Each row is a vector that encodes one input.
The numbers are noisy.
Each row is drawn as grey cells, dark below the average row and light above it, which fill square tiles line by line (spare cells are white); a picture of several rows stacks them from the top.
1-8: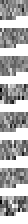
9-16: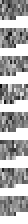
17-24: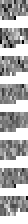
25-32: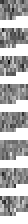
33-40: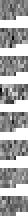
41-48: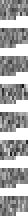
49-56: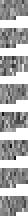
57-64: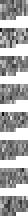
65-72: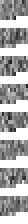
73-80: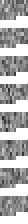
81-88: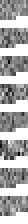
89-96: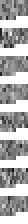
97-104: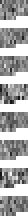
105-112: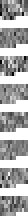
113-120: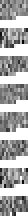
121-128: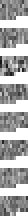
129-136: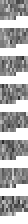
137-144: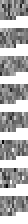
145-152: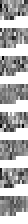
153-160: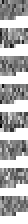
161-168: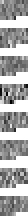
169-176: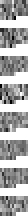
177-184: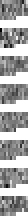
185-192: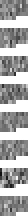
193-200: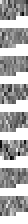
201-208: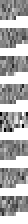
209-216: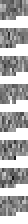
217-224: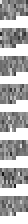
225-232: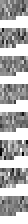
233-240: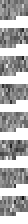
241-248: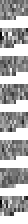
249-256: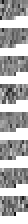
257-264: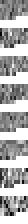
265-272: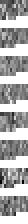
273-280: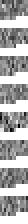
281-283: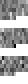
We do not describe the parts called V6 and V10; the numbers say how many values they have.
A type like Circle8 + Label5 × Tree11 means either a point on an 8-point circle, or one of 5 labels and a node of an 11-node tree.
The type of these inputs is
Bool × (Line5 + V6) × V10 + Line4.
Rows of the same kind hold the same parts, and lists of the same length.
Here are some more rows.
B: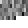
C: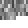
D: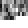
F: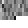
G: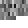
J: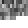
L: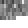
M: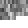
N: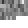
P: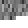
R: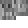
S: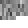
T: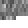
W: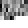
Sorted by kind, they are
B, C, F, G, M, R
D, W
J, L, N, P, S, T

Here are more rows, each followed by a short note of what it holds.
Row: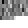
a true/false value, a value of V6 and a value of V10
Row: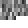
a point on a 5-point line, a true/false value and a value of V10
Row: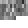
a point on a 5-point line, a true/false value and a value of V10
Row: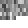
a point on a 5-point line, a true/false value and a value of V10
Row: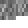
a true/false value, a value of V6 and a value of V10
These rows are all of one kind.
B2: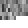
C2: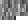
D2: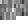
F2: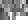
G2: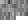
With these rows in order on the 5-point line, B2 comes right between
C2 and G2.
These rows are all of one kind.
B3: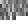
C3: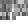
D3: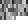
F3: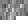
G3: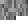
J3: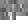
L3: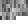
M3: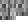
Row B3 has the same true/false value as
G3 and M3.
